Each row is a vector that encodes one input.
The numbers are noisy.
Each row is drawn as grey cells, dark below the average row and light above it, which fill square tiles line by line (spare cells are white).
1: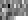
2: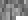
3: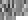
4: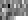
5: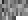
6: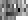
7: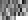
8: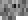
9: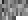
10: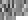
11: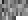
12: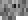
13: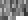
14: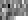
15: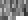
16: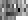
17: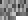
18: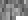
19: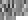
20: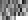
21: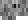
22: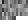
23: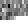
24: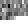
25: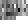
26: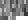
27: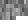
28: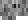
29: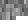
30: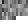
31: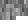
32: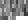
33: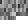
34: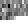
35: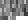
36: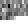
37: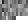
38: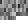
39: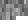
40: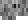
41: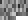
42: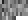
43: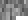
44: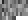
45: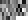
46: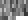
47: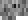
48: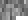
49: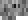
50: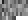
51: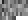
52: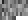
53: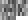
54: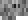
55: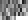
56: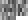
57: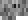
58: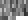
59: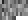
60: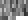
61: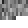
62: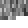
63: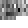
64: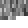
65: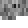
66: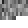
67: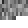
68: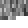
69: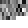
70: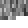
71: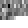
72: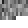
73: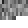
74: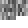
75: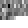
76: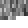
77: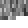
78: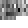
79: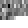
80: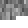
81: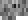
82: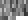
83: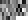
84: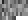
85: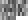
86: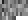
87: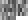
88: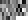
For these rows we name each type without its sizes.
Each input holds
a node of a tree.
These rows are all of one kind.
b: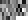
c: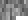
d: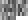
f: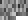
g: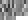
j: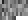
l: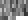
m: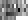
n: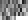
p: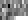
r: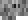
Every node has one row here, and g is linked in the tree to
d and p.
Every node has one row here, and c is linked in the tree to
j, l and r.
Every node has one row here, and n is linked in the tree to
b and d.
